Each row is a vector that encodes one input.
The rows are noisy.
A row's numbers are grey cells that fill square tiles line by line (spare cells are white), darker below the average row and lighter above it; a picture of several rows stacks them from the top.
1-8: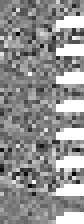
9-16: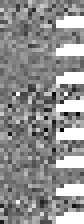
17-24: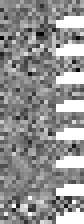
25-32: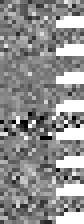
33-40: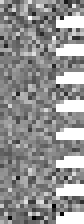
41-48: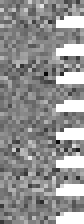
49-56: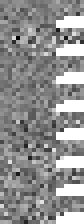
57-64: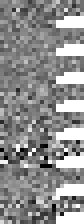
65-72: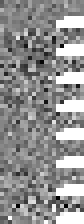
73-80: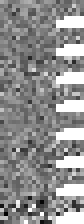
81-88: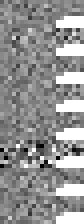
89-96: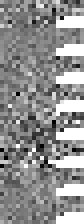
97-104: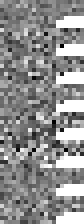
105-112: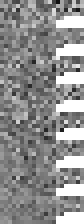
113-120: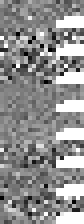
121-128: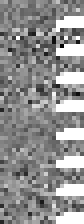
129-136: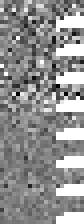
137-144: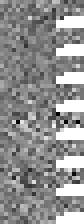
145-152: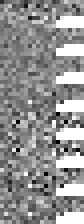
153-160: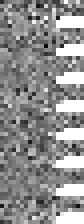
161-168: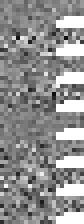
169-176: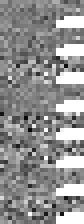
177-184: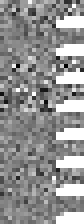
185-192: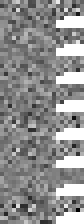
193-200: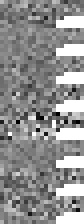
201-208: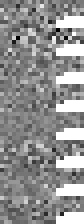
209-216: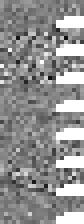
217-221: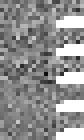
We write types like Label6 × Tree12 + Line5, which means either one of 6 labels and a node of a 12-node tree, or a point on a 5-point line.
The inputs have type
(Bool × Bool × Bool + Unit) × Tree12.
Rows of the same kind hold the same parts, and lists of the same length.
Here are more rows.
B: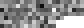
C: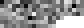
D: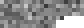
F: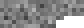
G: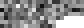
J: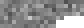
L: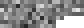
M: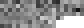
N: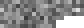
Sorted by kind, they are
B, F, L, N
C, D, G, J, M

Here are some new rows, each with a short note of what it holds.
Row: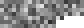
a node of a 12-node tree
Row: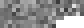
a node of a 12-node tree and three true/false values
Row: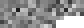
a node of a 12-node tree and three true/false values
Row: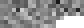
a node of a 12-node tree
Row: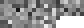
a node of a 12-node tree and three true/false values
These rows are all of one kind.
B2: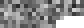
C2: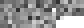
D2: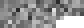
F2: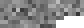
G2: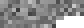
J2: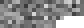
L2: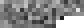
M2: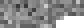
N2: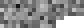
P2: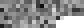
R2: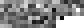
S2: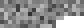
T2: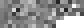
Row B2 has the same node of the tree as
G2 and P2.
